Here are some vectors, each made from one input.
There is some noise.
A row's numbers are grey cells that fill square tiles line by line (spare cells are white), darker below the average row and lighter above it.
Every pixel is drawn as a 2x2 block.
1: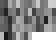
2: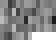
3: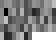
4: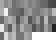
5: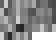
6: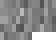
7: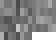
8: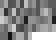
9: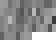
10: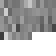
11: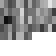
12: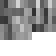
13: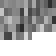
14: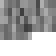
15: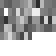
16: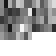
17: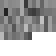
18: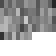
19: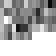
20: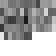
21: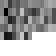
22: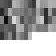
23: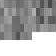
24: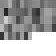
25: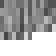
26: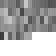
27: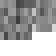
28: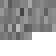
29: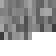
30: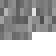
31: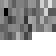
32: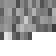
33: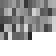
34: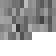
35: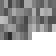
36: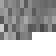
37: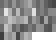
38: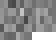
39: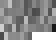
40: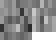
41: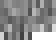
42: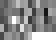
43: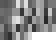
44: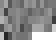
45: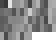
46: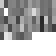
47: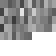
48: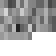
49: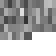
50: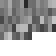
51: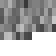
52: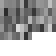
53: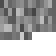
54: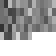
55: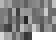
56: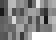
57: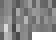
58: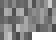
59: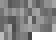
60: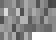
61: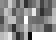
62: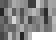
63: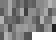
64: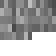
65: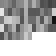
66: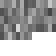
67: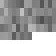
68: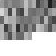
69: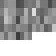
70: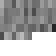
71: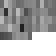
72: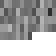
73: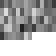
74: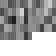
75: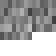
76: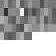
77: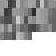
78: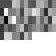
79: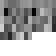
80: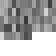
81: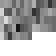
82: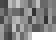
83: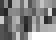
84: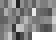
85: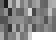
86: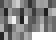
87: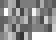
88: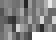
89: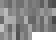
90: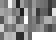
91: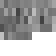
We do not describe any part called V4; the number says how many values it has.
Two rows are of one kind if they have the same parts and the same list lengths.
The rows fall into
2 kinds.
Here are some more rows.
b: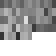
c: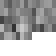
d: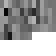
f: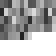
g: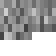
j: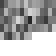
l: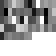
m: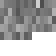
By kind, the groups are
b, c, d, g, m
f, j, l

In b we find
four true/false values and a value of V4.
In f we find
a point on a 7-point line.
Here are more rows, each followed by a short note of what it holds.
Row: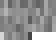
four true/false values and a value of V4
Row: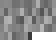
four true/false values and a value of V4
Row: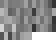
four true/false values and a value of V4
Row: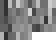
a point on a 7-point line
